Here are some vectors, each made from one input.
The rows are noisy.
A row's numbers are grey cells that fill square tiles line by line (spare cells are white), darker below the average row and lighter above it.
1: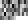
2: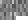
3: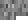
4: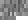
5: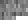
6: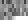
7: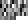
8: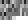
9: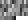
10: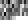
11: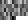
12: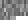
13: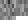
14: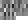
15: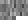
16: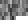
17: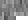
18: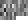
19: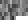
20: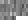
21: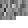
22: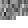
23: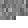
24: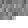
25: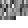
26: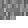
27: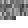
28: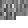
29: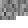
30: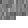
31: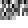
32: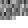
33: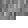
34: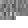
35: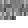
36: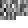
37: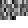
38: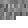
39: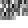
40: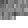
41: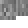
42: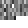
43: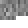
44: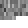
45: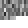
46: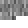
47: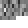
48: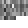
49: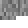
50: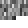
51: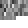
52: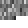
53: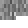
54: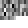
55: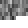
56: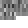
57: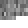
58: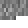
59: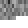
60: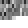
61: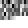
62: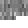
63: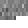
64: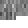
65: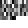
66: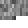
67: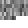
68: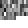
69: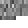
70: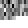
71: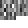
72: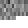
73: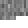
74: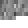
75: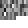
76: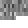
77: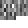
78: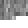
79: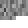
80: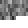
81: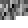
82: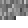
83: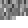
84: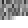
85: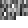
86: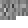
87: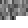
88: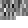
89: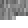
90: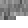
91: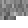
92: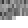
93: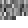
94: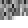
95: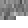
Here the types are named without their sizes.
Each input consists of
a list of points on a line.
